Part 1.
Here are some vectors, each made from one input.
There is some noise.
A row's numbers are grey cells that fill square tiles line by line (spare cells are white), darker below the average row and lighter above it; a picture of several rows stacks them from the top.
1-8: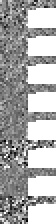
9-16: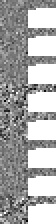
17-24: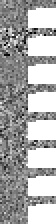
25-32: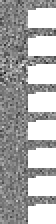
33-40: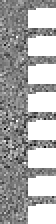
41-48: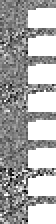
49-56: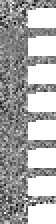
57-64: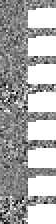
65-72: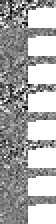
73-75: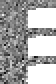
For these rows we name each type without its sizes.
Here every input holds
either a point on a line, or a node of a tree.
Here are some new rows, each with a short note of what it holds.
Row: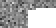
a node of a tree
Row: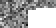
a point on a line
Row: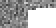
a node of a tree
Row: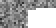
a node of a tree
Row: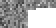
a node of a tree
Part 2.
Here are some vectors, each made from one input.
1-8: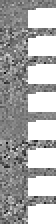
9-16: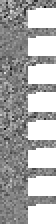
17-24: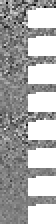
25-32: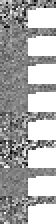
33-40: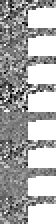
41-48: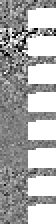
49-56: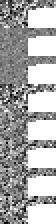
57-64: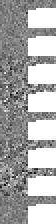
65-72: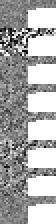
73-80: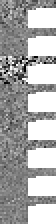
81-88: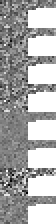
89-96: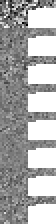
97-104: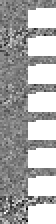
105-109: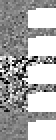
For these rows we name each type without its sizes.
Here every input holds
a point on a circle and a node of a tree.
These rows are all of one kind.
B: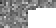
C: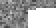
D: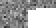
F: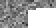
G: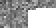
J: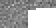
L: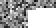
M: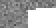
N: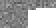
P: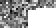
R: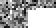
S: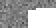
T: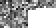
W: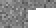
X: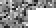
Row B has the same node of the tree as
G, P, S and T.
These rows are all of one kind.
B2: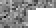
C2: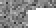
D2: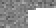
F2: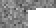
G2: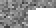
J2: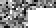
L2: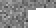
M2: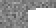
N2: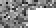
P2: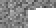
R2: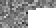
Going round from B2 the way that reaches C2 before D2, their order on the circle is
B2, G2, C2, M2, P2, D2, F2, J2, R2, L2, N2.
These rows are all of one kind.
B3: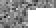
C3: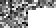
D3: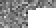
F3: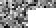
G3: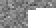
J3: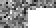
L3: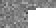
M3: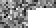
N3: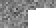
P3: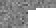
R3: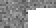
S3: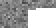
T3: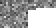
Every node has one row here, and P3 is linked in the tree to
D3 and G3.
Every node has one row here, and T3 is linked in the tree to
M3 and N3.
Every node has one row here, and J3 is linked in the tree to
G3.
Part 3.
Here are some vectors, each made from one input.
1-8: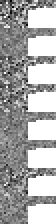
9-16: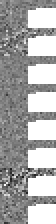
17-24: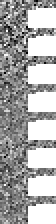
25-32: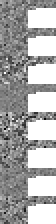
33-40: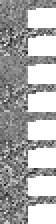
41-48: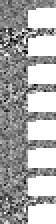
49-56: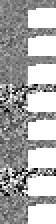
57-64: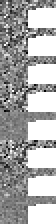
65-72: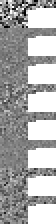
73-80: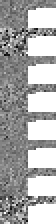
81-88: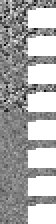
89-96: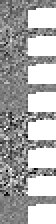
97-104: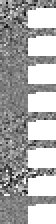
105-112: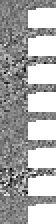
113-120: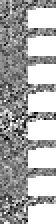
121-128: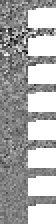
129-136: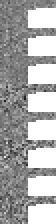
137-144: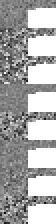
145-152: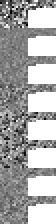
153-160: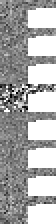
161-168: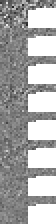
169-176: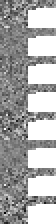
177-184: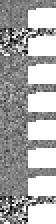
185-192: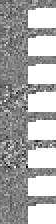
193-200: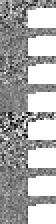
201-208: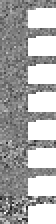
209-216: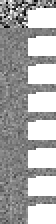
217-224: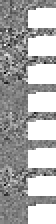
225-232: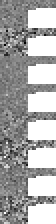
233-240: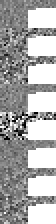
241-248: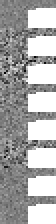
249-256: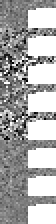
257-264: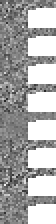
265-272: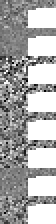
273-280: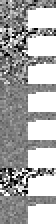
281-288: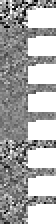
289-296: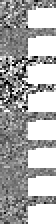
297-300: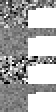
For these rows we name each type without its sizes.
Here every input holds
either a point on a circle and a node of a tree, or a fixed value.
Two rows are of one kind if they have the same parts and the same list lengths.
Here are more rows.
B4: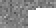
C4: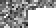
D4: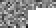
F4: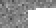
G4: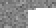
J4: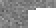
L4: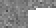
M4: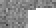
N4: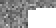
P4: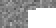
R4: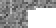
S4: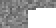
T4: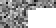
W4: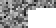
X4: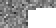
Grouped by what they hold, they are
B4, C4, F4, G4, J4, L4, M4, N4, P4, R4, S4, T4, W4, X4
D4

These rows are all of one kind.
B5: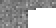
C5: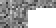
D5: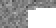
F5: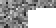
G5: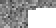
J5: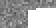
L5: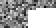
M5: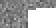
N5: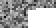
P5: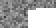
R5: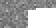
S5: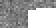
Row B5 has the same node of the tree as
G5, N5 and P5.
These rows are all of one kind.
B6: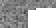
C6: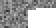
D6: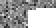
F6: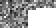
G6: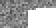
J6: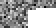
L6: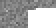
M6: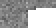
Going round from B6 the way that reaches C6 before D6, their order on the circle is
B6, F6, C6, G6, L6, J6, M6, D6.
